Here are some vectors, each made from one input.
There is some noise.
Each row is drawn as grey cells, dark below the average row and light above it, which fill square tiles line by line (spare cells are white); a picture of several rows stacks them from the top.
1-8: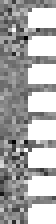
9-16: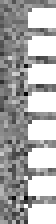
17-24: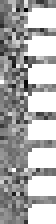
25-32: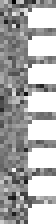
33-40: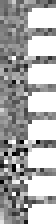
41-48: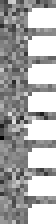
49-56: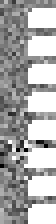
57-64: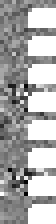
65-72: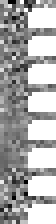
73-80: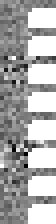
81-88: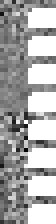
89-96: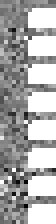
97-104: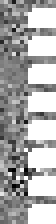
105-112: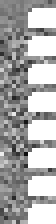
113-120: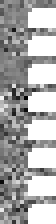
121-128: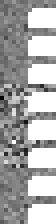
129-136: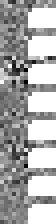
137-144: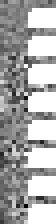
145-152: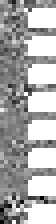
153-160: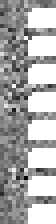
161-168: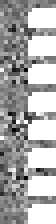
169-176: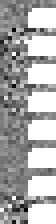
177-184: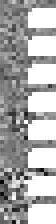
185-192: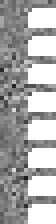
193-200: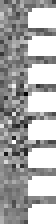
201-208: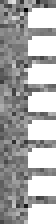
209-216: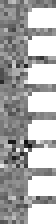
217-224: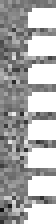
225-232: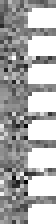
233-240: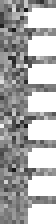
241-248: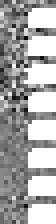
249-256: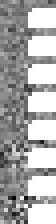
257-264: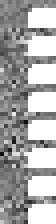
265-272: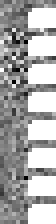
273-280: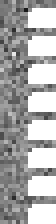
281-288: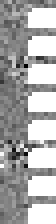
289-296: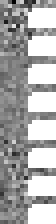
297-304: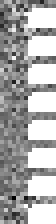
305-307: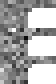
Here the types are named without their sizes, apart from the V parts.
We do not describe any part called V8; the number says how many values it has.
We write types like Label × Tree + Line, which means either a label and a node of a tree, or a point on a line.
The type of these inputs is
(Circle + V8) × Label × (Label + Tree).
